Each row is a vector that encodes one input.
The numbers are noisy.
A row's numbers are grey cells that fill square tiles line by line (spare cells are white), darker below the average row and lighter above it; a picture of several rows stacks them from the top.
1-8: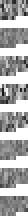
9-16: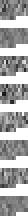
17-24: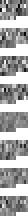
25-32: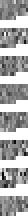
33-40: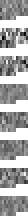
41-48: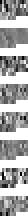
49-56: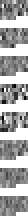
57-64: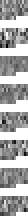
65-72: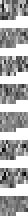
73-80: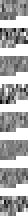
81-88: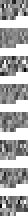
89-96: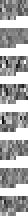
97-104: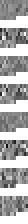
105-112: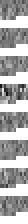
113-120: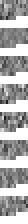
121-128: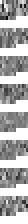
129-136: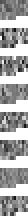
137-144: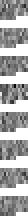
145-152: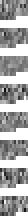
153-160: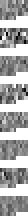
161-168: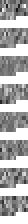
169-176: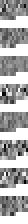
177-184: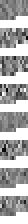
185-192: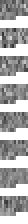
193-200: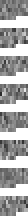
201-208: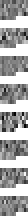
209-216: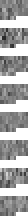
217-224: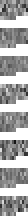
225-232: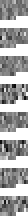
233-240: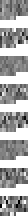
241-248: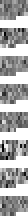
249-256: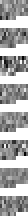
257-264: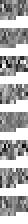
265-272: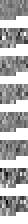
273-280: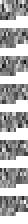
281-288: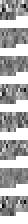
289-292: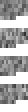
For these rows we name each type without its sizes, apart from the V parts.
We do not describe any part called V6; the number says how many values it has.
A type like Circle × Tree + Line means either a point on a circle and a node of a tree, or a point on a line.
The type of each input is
(Bool × Bool × Bool + V6) × (Circle + Unit).
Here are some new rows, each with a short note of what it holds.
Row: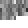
a value of V6
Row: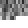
a value of V6
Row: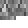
a value of V6
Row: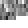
a point on a circle and a value of V6
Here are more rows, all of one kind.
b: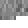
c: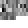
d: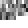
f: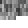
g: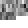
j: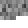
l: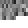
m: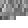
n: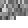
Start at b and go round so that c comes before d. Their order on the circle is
b, g, c, n, l, j, f, d, m.
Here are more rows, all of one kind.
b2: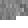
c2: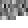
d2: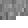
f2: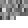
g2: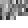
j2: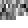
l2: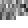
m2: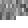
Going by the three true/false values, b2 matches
f2 and l2.
